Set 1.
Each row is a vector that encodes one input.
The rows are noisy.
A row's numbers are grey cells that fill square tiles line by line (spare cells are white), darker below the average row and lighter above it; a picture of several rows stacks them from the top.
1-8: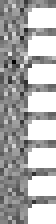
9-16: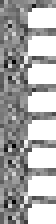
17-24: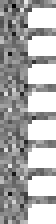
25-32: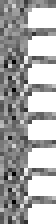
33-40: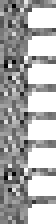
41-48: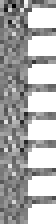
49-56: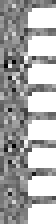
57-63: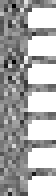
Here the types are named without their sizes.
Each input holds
a point on a line.
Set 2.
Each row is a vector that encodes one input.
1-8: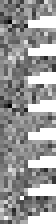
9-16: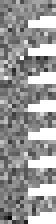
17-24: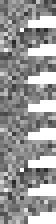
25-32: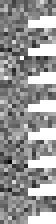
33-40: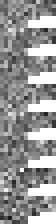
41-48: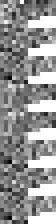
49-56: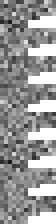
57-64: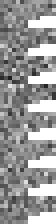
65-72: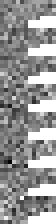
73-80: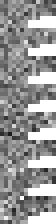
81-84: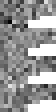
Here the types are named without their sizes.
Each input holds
a point on a line.
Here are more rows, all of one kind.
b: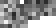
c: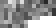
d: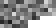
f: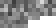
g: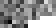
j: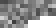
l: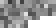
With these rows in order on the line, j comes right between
c and f.
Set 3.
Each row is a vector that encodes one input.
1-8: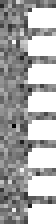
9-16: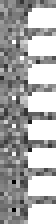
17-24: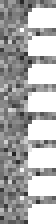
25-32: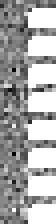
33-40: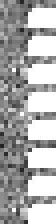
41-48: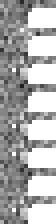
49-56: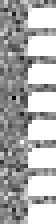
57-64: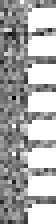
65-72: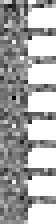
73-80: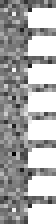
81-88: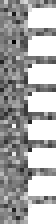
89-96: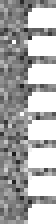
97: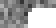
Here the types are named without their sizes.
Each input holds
either a fixed value, or three true/false values.
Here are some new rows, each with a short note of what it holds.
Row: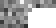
three true/false values
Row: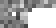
three true/false values
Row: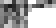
a fixed value
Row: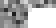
three true/false values
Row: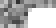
three true/false values
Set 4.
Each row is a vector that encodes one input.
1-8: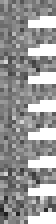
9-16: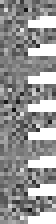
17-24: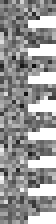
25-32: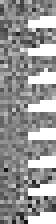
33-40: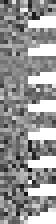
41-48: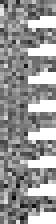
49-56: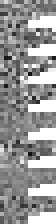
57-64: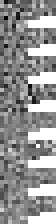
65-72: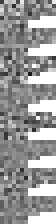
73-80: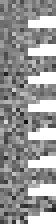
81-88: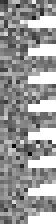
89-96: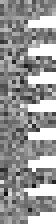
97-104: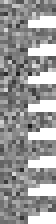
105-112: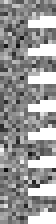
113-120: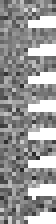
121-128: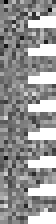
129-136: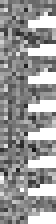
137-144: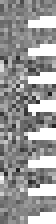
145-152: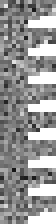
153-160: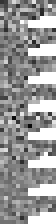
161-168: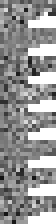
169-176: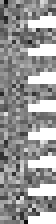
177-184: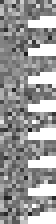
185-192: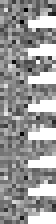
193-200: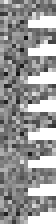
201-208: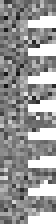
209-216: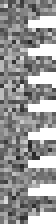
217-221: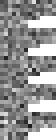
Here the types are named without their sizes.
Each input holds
a node of a tree.
